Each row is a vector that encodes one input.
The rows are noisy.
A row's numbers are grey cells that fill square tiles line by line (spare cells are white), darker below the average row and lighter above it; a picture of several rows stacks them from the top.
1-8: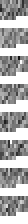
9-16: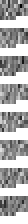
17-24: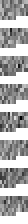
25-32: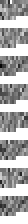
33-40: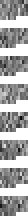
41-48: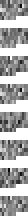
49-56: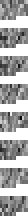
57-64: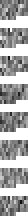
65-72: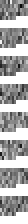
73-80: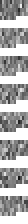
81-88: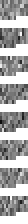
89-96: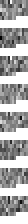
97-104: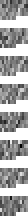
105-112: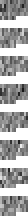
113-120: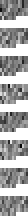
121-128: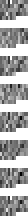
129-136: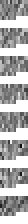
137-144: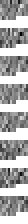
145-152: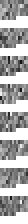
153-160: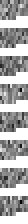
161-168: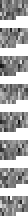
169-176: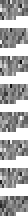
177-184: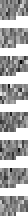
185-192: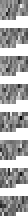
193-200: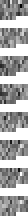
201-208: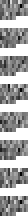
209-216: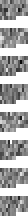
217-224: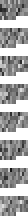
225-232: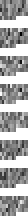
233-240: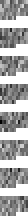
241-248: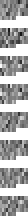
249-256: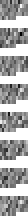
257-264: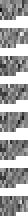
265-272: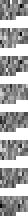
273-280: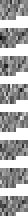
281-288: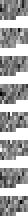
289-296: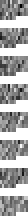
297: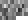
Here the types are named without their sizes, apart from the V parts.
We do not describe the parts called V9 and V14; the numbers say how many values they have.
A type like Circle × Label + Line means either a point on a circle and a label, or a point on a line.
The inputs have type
Bool × (Circle × V14 + V9).
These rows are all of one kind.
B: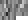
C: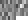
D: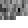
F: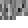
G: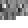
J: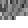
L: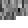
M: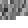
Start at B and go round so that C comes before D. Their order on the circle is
B, G, C, D, L, F, J, M.
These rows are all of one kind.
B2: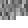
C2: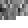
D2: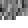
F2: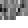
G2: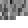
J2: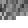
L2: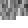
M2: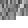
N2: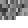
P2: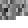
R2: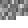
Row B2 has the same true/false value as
L2, M2 and R2.
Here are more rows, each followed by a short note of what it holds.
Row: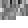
a point on a circle, a true/false value and a value of V14
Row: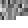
a true/false value and a value of V9
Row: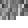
a point on a circle, a true/false value and a value of V14
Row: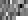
a true/false value and a value of V9
